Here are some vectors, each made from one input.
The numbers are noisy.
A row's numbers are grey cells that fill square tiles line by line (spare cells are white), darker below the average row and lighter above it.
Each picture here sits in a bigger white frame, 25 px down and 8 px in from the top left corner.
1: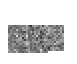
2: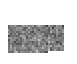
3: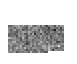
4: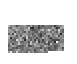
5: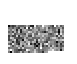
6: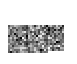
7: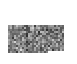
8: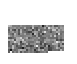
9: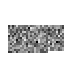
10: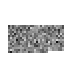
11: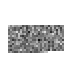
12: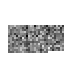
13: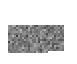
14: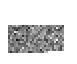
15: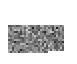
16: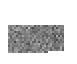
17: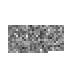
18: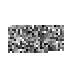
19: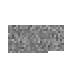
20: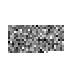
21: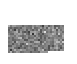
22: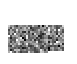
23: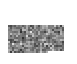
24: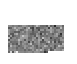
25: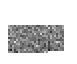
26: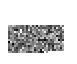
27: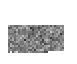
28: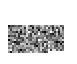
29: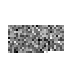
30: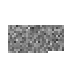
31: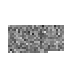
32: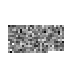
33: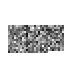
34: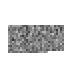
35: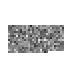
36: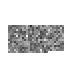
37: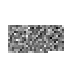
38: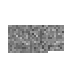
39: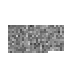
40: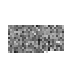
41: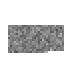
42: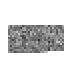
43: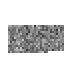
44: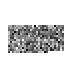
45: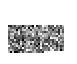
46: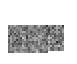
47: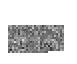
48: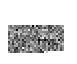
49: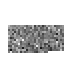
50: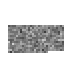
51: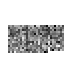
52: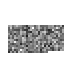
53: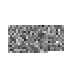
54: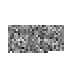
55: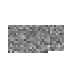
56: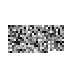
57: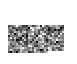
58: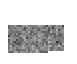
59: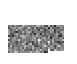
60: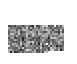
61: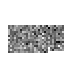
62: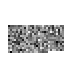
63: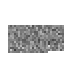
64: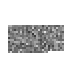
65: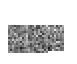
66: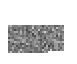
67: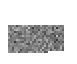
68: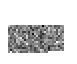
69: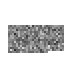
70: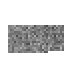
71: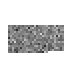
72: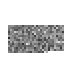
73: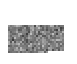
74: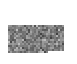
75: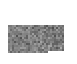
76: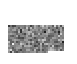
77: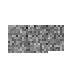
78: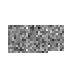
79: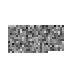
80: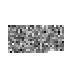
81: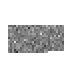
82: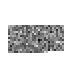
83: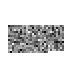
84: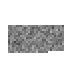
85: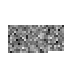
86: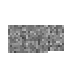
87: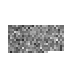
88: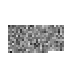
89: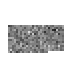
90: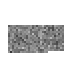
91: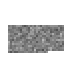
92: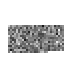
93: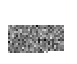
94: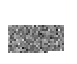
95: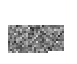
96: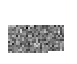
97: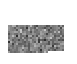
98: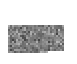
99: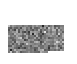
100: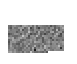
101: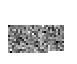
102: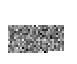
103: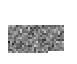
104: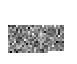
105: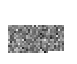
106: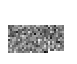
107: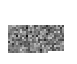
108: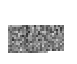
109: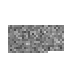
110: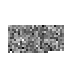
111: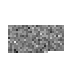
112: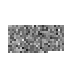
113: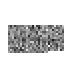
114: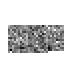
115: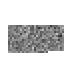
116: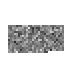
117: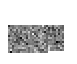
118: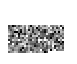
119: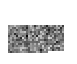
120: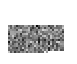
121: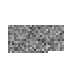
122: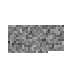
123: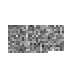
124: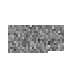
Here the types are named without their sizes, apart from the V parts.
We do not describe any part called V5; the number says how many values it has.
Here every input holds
a true/false value, together with either a point on a line, or a value of V5.
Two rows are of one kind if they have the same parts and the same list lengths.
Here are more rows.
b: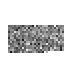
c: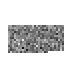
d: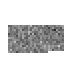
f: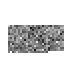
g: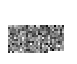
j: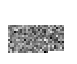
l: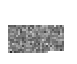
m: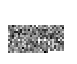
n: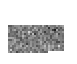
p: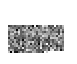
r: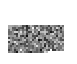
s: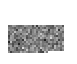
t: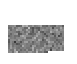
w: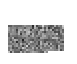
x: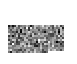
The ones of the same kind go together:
b, c, l, m, p, r, x
d, f, g, j, n, s, t, w

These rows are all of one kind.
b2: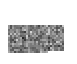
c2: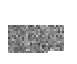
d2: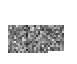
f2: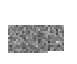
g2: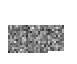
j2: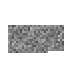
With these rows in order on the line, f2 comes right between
b2 and c2.
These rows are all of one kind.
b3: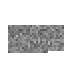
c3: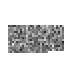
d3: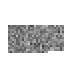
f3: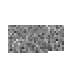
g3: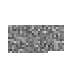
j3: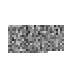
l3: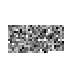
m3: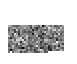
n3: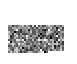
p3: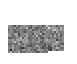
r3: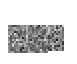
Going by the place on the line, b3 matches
d3, l3 and n3.
